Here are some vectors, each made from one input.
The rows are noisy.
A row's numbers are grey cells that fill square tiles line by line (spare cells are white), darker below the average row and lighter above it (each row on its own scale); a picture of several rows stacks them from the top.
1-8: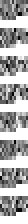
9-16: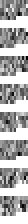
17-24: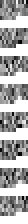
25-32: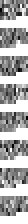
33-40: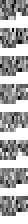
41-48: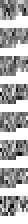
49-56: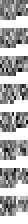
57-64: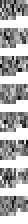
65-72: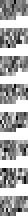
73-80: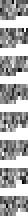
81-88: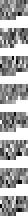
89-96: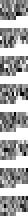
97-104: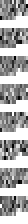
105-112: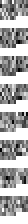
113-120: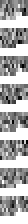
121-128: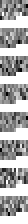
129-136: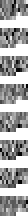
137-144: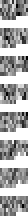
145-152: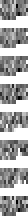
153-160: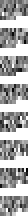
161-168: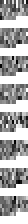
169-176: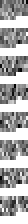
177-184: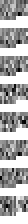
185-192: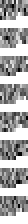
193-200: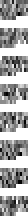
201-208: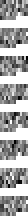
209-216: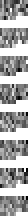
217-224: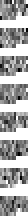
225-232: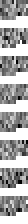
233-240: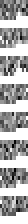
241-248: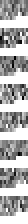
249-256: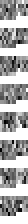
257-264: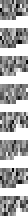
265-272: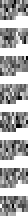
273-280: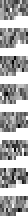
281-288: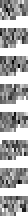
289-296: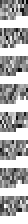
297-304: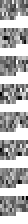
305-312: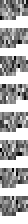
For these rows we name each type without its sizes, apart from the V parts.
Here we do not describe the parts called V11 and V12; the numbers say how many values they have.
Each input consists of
either a label, a value of V11 and a value of V12, or a list of points on a line.
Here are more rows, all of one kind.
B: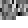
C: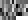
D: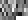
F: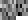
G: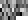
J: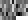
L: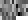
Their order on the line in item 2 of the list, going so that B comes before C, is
G, D, B, J, C, L, F.
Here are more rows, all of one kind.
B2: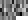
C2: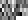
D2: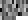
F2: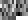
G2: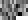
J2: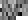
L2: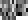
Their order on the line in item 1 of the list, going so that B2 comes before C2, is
D2, B2, G2, L2, F2, J2, C2.
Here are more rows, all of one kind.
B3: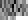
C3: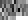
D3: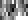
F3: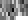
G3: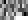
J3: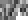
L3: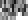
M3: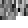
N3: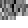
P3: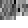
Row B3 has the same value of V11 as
C3, L3, N3 and P3.
